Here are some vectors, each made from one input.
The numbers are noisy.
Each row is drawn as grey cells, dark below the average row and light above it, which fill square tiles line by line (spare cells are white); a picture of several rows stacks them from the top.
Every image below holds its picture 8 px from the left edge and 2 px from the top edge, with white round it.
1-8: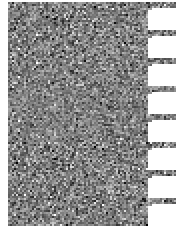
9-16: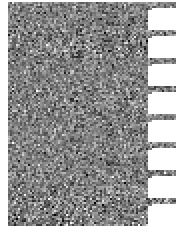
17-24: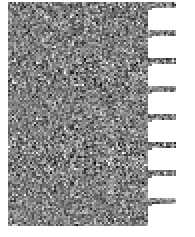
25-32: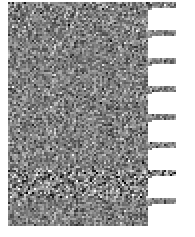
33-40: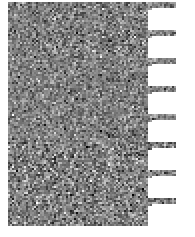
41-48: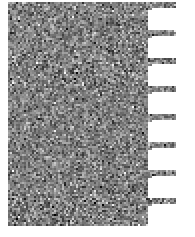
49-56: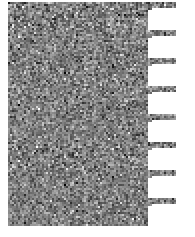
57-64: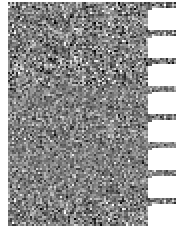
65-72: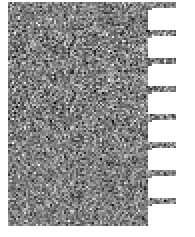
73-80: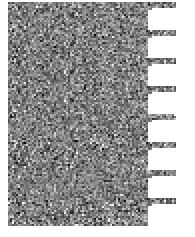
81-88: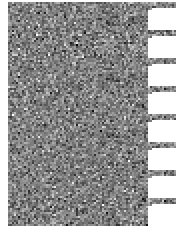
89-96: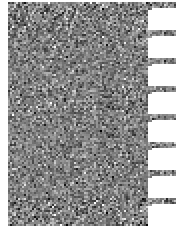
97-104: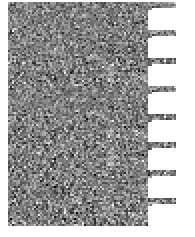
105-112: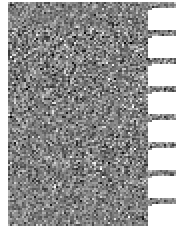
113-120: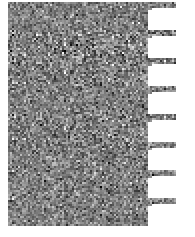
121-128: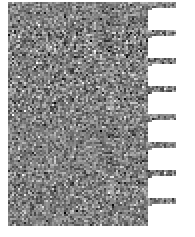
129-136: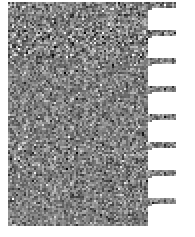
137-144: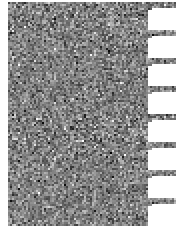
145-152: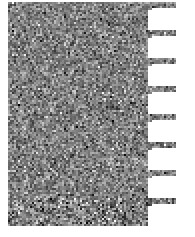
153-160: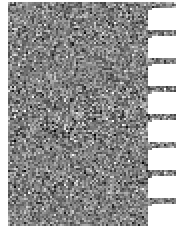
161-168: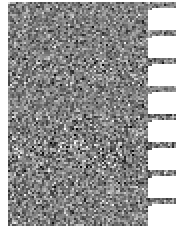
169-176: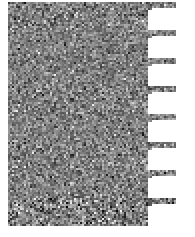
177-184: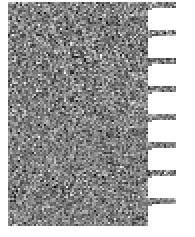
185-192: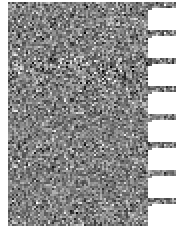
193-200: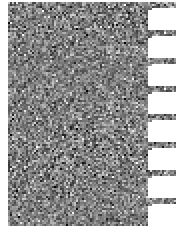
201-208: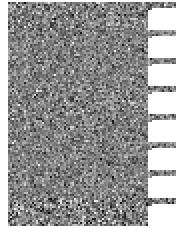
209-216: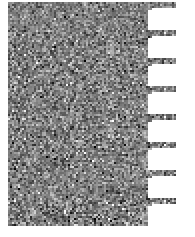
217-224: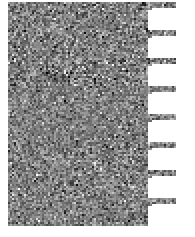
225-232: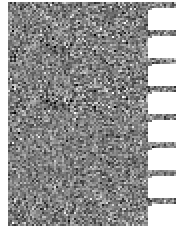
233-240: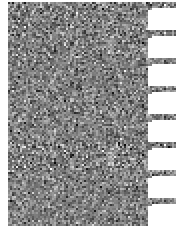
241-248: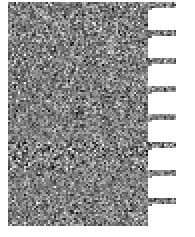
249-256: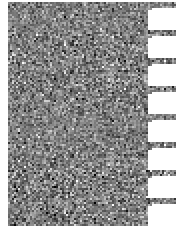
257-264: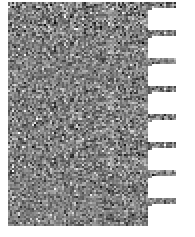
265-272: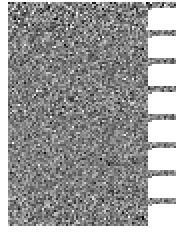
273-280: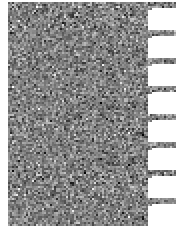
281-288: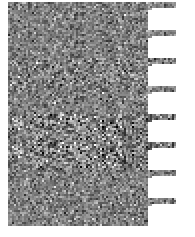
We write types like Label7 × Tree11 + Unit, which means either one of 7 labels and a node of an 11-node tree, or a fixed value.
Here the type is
Circle16 + Tree10 + Unit.
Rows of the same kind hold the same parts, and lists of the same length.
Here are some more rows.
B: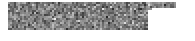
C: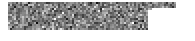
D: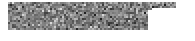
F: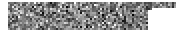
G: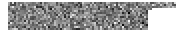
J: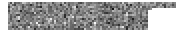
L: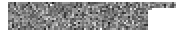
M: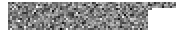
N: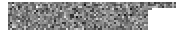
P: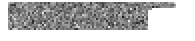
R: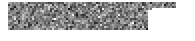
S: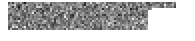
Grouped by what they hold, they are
B, C, D, G, J, L, P, R
F
M, N, S

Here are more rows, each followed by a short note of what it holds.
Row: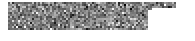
a node of a 10-node tree
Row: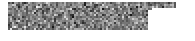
a node of a 10-node tree
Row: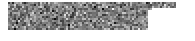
a node of a 10-node tree
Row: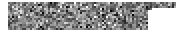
a fixed value
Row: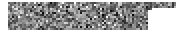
a fixed value
